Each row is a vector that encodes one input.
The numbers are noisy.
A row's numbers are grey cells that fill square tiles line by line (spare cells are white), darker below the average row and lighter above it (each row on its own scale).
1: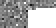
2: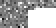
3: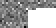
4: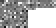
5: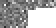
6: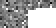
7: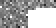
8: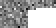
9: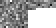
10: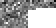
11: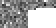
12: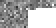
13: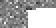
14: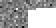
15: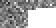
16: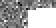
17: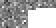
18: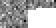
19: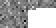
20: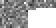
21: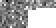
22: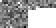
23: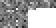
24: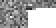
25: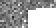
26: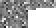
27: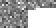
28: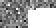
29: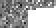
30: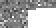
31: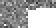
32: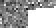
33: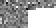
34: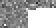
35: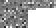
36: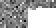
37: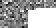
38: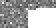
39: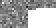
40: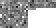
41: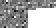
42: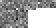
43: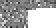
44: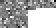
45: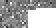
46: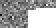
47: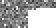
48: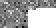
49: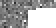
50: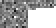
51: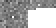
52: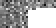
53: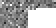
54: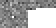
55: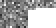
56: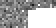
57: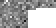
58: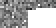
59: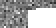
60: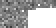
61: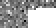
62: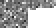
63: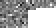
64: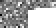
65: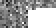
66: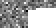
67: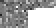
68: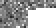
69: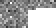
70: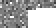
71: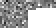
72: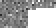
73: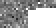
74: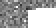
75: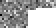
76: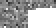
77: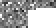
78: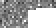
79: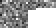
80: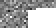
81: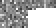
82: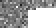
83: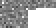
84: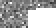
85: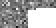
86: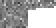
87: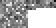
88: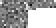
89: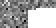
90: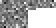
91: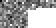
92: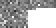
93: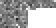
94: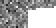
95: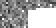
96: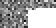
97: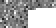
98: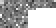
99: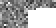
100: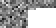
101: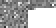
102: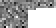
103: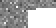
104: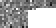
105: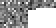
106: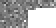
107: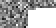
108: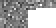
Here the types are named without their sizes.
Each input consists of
four true/false values, together with either a label, or a node of a tree.
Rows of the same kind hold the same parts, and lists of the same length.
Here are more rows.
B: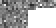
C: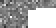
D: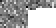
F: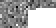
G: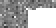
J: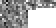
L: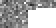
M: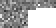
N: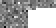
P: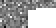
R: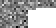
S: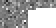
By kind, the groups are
B, C, J, L, M, P, S
D, F, G, N, R

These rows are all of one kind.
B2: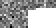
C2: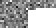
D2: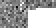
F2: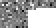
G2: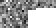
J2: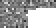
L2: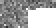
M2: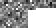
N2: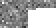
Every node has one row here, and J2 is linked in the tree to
C2.
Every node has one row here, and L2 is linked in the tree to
D2 and N2.
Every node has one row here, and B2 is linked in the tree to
C2, G2 and M2.
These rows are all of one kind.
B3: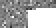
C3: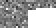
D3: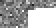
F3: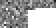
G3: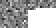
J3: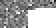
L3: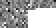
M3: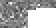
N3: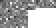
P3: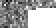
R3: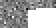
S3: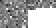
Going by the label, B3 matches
F3, P3 and R3.
